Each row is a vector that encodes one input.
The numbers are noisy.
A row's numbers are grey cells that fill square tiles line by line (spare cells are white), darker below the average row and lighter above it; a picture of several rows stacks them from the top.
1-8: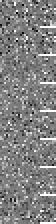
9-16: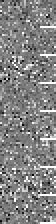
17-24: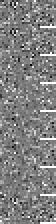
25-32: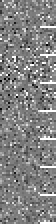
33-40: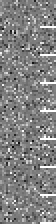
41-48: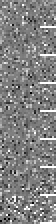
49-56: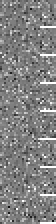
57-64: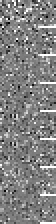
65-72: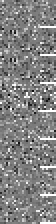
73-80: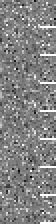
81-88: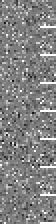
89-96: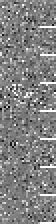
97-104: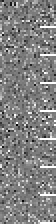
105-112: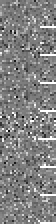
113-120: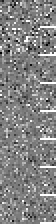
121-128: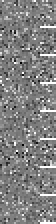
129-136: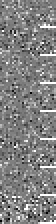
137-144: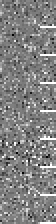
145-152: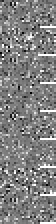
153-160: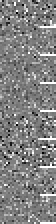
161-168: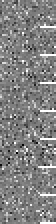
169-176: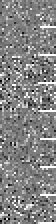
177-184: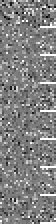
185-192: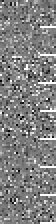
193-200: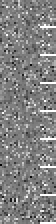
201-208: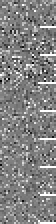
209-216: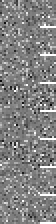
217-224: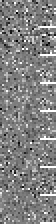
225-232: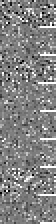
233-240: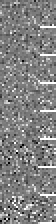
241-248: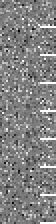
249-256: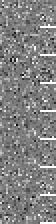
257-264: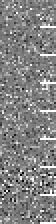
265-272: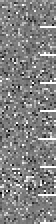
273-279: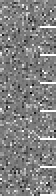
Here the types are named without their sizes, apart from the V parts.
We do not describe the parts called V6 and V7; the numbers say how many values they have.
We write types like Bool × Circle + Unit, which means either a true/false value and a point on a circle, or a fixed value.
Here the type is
((Bool × Bool × Bool × Bool + V6) × Line + Tree) × V7.
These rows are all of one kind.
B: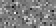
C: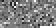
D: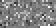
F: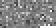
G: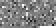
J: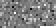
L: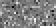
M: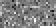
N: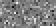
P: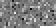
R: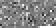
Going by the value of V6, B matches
C, F, G and N.
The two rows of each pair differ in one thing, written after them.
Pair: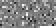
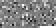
the value of V6
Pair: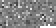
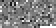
the value of V7
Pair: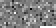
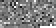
the value of V7
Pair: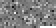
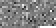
the value of V7
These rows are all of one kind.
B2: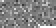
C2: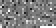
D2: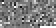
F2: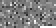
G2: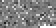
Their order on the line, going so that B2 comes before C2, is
F2, D2, B2, G2, C2.
